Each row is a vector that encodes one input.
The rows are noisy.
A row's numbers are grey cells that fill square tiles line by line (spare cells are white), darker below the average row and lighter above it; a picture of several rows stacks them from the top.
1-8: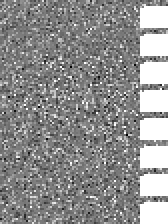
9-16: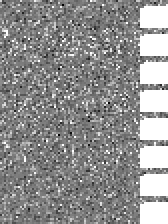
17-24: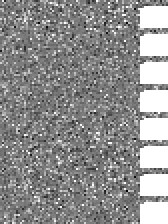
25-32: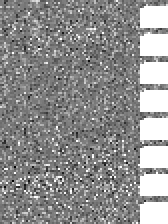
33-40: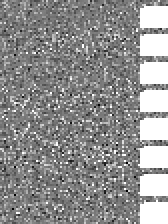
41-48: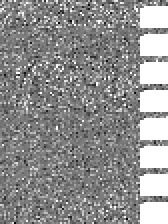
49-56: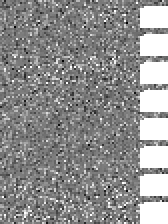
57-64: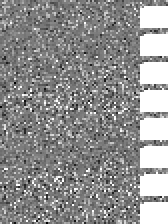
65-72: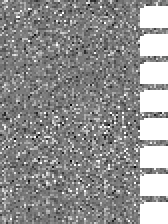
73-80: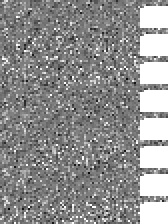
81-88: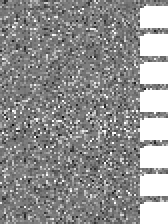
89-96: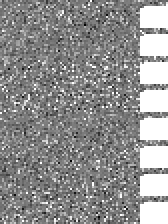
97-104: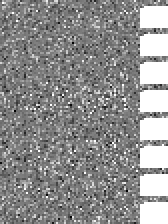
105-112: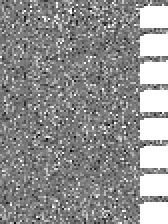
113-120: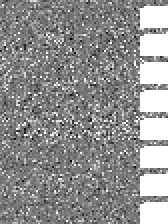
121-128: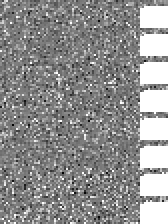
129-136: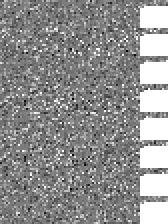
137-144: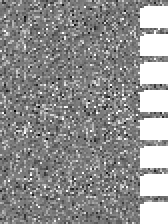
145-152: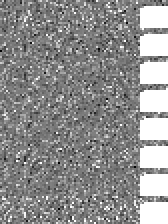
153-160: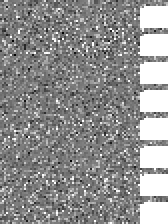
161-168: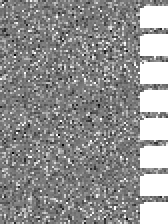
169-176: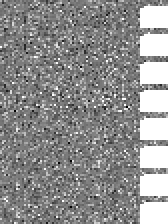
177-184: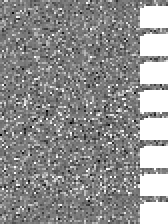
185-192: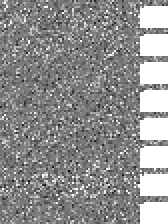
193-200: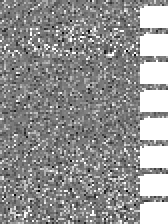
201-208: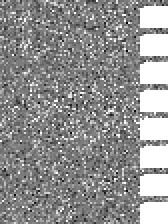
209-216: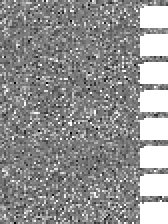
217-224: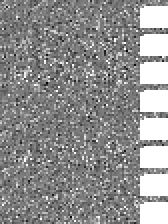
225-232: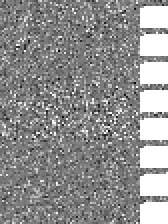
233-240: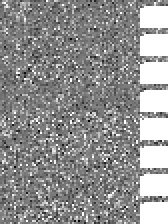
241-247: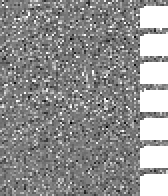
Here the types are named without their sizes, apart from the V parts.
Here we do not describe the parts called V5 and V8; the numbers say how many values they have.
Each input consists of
either a label, a point on a line and a value of V8, or a node of a tree and a true/false value, or a value of V5.
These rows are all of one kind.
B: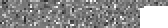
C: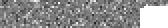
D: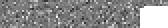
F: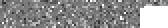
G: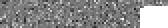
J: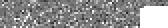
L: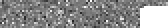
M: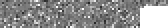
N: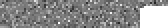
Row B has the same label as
D, F and M.
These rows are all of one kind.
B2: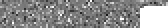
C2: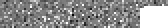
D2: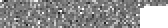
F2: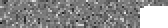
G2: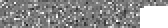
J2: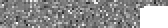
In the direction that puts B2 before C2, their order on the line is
B2, F2, J2, C2, D2, G2.
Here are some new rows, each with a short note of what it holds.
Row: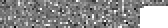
a value of V5
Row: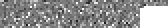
a label, a point on a line and a value of V8
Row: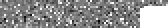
a label, a point on a line and a value of V8
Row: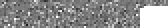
a label, a point on a line and a value of V8
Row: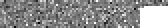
a value of V5
